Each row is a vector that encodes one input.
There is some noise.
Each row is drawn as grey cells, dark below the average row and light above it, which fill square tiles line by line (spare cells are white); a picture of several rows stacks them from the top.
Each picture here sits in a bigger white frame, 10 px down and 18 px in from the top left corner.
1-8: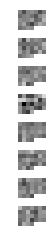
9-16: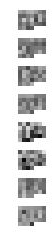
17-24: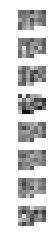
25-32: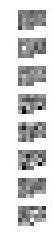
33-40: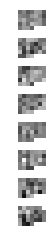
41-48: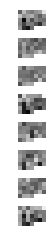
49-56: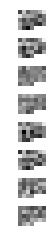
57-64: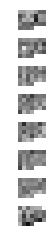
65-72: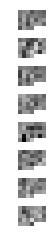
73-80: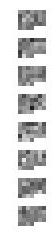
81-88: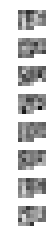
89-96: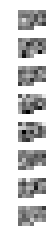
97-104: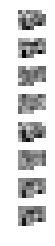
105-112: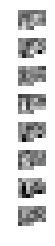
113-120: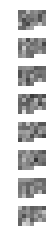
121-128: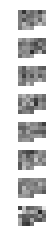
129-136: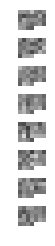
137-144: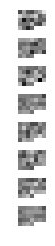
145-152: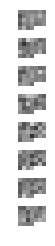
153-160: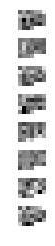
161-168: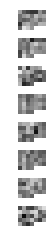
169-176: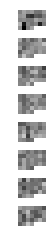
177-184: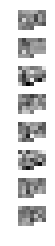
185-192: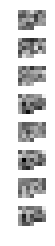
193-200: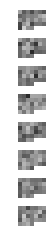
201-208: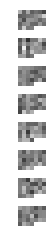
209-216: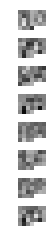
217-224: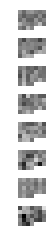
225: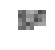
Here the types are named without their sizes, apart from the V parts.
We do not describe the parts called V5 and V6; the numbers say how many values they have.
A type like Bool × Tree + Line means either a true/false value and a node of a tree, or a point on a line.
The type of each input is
((Bool × Bool × Bool × Bool + Unit) × V6 + Unit) × V5 + Line.
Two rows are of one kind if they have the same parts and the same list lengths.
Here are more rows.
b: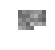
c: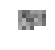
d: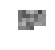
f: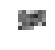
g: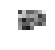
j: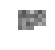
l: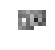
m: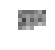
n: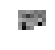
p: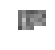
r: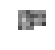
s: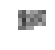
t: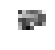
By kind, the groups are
b, m, s
c, d, f, j, l, p, r
g, t
n

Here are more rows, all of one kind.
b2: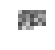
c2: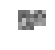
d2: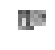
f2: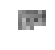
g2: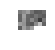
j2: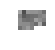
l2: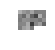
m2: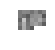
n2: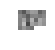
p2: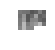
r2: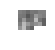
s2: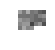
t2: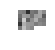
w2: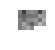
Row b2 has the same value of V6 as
g2, p2, r2 and s2.
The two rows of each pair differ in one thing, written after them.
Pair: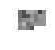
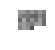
the value of V6
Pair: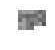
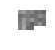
the value of V5
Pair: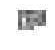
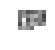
one of the four true/false values
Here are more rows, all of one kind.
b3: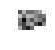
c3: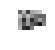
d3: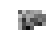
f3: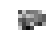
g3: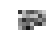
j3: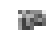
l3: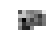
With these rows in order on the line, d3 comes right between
c3 and l3.
